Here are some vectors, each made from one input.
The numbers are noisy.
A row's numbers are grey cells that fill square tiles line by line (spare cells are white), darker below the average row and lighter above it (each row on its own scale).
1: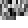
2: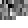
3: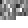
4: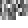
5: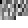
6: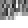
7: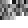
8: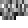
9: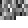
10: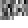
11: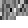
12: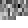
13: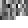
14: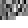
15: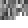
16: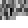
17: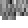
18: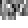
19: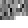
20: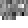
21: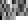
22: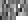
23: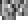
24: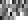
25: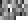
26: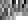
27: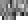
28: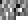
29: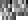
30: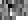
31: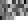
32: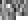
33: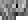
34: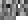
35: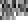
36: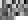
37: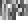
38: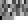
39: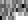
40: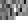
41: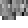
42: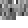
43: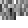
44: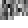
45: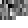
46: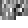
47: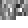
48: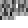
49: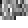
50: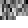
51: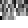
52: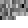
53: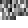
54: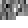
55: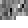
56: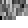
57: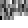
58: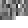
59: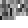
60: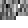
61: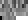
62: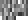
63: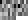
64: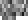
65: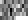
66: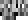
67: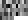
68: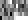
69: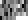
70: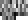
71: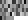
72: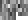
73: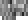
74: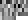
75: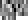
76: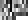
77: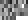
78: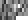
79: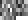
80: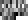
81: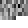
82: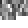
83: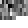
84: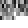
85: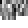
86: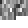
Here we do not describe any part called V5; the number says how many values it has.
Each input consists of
a list of up to two items, each a true/false value and a value of V5.
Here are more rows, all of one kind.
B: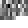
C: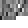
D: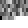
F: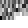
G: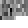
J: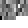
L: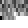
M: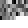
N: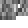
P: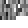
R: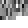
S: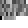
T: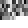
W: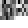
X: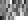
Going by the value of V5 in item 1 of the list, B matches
D, M, T and X.
